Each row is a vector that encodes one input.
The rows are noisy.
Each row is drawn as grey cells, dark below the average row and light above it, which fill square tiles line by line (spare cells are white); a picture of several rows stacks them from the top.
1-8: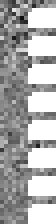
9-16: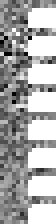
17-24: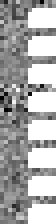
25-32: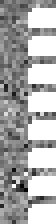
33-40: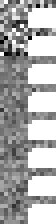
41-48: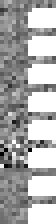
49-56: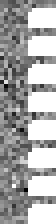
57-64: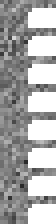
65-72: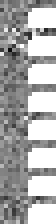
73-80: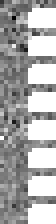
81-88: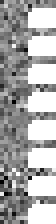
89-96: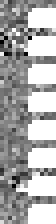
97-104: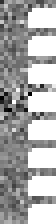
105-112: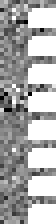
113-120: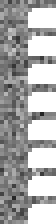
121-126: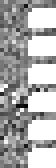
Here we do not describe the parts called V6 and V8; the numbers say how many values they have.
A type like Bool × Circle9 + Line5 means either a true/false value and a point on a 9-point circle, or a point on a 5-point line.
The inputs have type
(Label5 + V6 × V8) × Line3 × Line4 + Unit.
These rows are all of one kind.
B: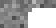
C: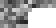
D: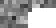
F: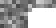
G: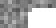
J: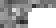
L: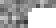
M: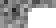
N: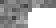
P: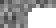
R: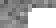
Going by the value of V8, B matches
J and N.
